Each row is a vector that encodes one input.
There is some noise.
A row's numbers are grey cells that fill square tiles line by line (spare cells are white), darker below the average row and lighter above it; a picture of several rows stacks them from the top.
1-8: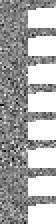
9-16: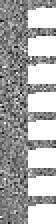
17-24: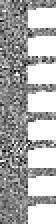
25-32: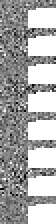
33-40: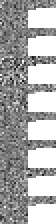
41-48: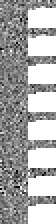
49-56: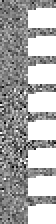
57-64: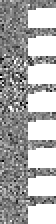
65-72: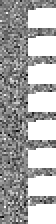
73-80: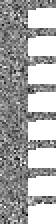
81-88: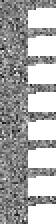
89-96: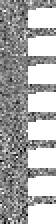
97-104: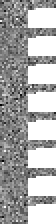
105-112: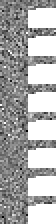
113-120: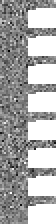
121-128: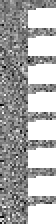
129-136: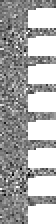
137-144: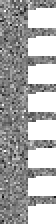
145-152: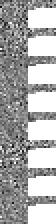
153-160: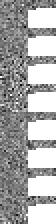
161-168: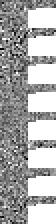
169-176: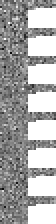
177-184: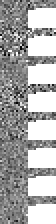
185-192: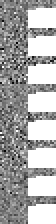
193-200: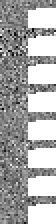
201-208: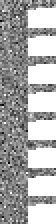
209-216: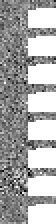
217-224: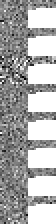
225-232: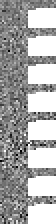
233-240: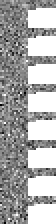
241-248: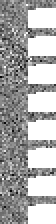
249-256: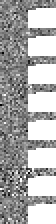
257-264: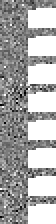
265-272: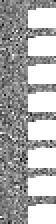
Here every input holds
either a point on an 11-point circle and a point on a 16-point line, or a point on each of two 12-point lines.
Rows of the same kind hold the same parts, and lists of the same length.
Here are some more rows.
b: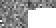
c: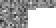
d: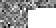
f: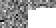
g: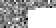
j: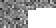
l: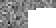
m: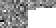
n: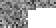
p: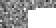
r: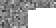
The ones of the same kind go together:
b, d, j, l, n, p, r
c, f, g, m

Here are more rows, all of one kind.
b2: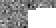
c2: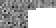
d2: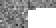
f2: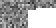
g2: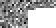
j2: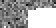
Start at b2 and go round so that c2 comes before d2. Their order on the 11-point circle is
b2, c2, g2, j2, d2, f2.
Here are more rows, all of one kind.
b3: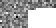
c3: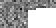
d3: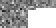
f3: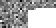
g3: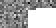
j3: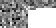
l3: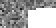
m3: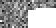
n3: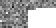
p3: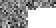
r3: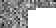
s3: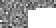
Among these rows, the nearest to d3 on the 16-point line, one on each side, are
j3 and l3.
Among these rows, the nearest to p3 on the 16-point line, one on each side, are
g3 and m3.
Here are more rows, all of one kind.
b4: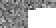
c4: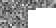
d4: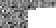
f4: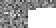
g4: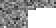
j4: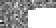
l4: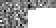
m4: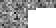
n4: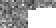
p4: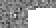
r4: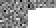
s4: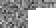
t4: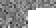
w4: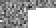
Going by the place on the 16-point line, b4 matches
g4, n4 and t4.
